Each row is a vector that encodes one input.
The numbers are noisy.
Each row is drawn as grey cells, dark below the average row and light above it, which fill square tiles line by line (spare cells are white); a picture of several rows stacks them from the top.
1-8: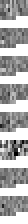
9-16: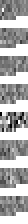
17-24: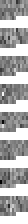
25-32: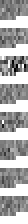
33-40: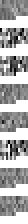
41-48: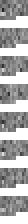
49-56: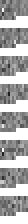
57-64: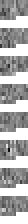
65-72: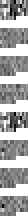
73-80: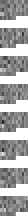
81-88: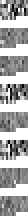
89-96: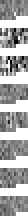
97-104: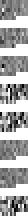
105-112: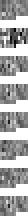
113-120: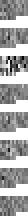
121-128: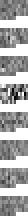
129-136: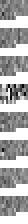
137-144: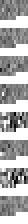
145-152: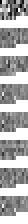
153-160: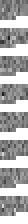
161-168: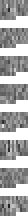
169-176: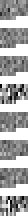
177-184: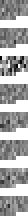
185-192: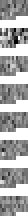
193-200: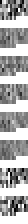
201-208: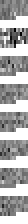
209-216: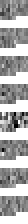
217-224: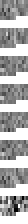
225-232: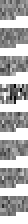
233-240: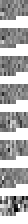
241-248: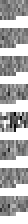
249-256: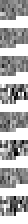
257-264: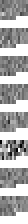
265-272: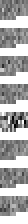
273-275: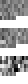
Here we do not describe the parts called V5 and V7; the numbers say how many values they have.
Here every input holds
either a node of a 12-node tree, a true/false value and a value of V7, or a value of V5.
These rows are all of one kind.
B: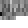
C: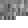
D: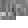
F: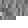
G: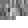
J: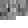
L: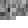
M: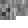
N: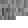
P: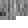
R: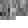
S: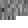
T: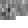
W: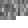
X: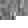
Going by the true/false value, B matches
C, P, S and W.
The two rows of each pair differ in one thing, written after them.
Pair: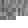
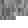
the node of the tree
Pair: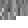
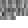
the node of the tree
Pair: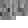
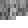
the value of V7
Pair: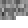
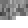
the node of the tree
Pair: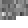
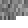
the node of the tree
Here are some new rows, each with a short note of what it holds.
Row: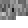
a node of a 12-node tree, a true/false value and a value of V7
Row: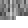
a node of a 12-node tree, a true/false value and a value of V7
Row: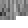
a node of a 12-node tree, a true/false value and a value of V7
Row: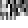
a value of V5
